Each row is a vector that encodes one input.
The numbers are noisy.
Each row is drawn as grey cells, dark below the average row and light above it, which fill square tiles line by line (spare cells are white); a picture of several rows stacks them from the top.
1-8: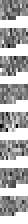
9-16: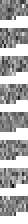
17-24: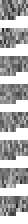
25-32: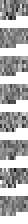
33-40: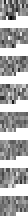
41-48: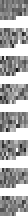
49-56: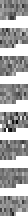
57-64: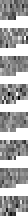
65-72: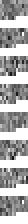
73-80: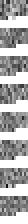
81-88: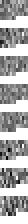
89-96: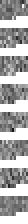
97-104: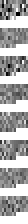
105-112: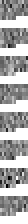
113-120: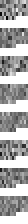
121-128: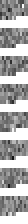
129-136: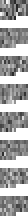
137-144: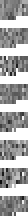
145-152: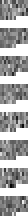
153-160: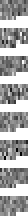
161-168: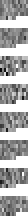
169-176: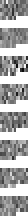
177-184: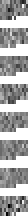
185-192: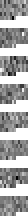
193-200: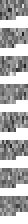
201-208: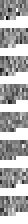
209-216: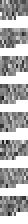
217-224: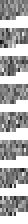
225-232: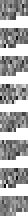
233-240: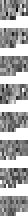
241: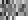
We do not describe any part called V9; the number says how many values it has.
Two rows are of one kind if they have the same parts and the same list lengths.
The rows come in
2 kinds.
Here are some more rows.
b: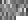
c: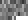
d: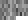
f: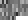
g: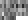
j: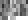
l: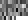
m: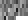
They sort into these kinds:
b, c, d, j, l
f, g, m

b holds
a point on an 8-point line and a point on a 12-point line.
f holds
a point on an 8-point line and a value of V9.
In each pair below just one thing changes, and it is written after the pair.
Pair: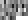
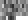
the place on the 8-point line
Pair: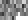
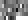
the value of V9
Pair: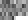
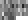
the place on the 8-point line
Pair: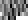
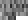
the place on the 8-point line
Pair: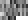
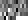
the place on the 8-point line
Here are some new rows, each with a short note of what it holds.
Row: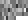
a point on an 8-point line and a point on a 12-point line
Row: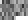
a point on an 8-point line and a value of V9
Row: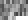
a point on an 8-point line and a point on a 12-point line
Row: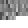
a point on an 8-point line and a point on a 12-point line
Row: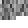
a point on an 8-point line and a value of V9
